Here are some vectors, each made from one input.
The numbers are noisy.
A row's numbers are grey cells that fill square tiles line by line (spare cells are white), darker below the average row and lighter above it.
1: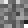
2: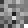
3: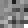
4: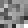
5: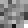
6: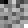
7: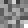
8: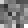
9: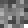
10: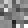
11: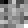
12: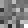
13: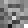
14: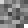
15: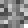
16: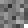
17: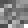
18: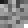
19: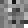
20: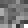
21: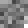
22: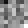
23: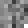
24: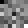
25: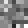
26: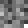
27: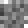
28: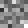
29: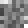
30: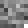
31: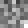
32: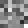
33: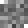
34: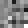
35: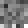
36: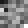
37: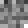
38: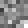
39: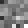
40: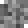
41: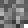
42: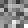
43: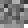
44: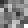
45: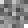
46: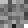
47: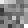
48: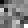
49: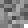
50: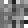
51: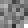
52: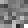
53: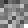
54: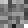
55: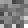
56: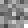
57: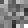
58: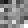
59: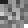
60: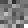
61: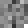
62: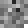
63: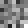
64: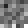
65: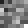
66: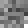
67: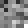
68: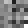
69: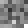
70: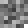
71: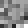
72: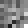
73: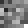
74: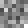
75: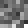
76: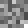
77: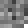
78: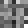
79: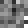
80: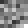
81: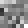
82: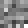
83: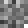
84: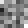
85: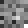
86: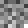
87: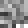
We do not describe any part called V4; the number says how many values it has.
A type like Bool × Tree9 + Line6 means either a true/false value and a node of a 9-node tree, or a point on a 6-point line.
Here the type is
Bool × Bool × Bool × Bool × Circle6 × V4.
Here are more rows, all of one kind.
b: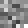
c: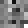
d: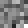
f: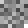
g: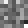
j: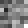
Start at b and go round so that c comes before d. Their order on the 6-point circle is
b, f, g, c, j, d.
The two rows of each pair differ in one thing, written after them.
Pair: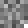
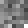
the value of V4
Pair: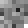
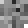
the place on the 6-point circle
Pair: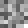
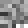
one of the four true/false values
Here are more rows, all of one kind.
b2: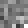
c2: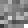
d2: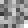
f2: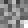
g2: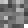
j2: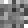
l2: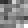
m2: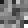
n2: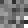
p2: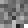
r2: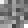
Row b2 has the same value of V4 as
c2 and f2.
